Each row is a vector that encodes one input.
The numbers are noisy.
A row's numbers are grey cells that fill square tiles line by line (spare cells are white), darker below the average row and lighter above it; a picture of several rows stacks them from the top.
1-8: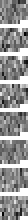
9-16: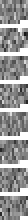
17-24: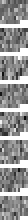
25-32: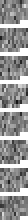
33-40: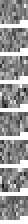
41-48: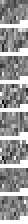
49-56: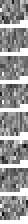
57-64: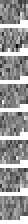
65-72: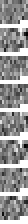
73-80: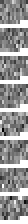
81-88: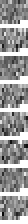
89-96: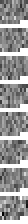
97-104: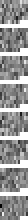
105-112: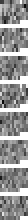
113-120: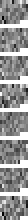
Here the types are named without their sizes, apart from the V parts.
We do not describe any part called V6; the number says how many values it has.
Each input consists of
a label, together with either a point on a line, or a value of V6.
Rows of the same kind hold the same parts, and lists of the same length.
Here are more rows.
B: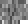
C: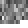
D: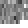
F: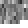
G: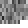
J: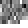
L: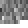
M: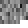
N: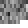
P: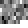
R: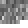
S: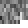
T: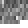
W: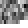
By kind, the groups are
B, C, D, F, G, L, M, N, R, S, T
J, P, W

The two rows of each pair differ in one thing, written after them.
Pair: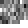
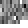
the value of V6
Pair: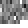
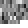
the value of V6
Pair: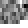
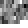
the label
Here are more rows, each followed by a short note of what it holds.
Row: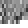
a label and a value of V6
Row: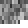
a label and a point on a line
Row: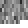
a label and a point on a line
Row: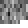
a label and a point on a line
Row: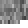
a label and a point on a line
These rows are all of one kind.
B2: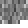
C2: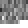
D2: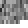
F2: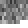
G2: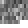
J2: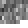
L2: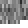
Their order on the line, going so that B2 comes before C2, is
G2, J2, F2, B2, C2, D2, L2.
